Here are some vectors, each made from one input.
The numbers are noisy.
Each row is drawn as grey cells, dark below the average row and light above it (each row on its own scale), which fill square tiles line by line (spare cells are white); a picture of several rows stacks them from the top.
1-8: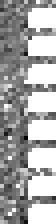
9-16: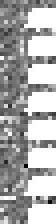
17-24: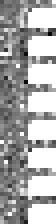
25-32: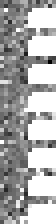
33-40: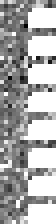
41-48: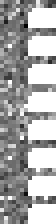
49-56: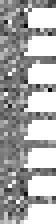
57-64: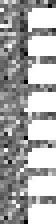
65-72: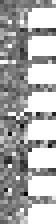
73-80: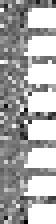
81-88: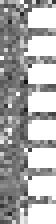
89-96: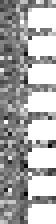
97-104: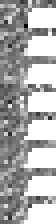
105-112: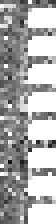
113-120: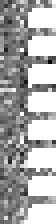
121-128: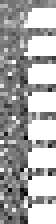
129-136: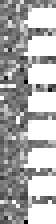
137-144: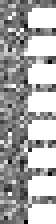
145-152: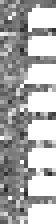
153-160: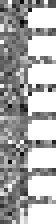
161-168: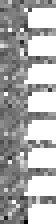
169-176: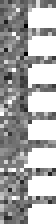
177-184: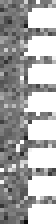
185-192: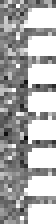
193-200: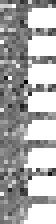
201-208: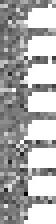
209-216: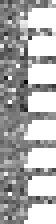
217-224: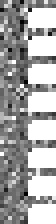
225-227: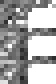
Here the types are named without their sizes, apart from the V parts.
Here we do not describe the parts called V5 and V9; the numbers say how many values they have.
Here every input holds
a value of V9, together with either a point on a line and a true/false value, or a value of V5.
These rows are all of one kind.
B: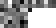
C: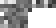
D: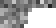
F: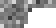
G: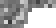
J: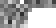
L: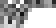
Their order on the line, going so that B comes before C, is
J, B, L, G, D, F, C.
